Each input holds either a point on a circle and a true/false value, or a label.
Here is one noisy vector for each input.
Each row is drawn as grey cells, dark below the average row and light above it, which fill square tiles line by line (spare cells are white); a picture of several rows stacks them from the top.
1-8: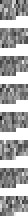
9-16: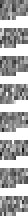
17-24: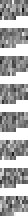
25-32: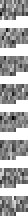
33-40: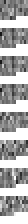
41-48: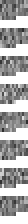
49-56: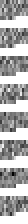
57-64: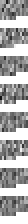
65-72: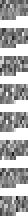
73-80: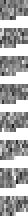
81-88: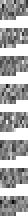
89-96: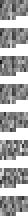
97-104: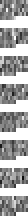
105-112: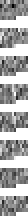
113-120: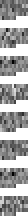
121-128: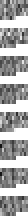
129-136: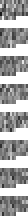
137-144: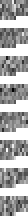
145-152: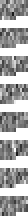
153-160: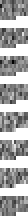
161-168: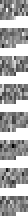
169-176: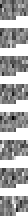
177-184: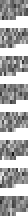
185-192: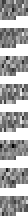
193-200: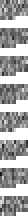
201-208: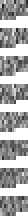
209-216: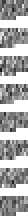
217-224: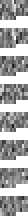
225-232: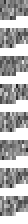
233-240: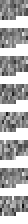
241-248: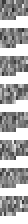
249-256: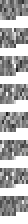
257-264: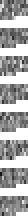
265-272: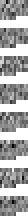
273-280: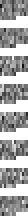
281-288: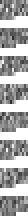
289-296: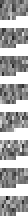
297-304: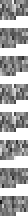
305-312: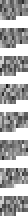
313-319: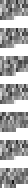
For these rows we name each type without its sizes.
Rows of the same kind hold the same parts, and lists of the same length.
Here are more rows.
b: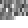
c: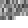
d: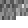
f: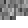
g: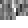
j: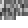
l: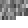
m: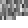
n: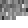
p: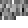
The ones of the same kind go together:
b, c, g, j, m, p
d, f, l, n

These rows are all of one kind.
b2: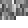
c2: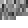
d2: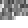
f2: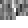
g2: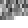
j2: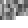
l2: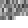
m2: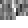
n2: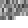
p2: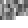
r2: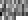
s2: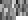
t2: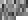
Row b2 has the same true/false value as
c2, r2 and t2.
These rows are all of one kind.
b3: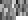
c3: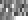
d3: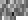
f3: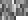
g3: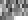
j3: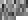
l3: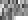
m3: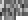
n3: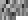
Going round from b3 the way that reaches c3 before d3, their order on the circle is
b3, c3, m3, g3, l3, n3, d3, j3, f3.
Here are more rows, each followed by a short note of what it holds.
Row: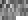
a label
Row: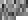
a point on a circle and a true/false value
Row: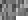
a label
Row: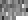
a label
